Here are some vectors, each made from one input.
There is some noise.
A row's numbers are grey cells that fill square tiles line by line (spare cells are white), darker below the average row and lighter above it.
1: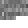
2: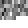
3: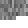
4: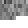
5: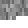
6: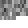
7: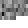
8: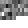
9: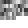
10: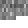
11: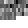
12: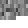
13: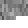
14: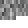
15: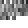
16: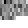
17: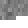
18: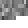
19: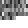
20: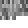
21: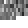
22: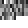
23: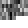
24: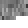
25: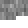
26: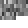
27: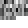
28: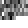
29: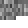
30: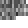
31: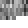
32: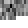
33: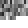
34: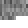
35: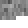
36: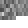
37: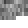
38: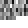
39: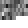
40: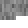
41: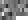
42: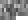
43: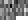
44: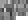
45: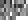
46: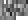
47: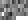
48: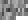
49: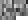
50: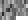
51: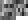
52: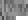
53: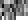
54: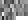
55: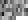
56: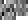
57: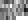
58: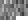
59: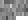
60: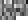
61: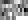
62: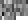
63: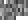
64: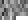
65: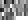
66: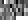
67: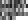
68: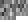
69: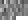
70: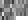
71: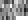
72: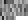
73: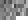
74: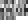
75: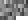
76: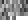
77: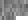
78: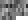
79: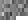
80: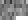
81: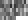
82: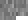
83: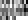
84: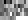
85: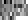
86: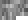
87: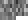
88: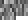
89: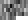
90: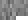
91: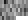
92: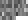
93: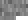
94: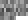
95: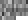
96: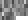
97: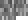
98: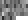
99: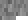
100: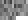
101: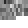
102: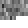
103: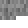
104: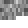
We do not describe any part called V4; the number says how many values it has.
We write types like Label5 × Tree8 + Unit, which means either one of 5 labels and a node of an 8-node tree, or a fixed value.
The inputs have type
Line5 + (Tree9 + Unit) × V4.
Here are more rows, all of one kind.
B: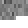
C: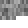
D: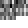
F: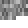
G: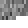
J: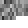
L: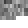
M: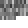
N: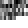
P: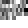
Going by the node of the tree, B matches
D, G and J.
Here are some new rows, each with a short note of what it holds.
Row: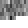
a point on a 5-point line
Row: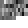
a value of V4
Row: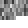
a node of a 9-node tree and a value of V4
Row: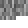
a node of a 9-node tree and a value of V4
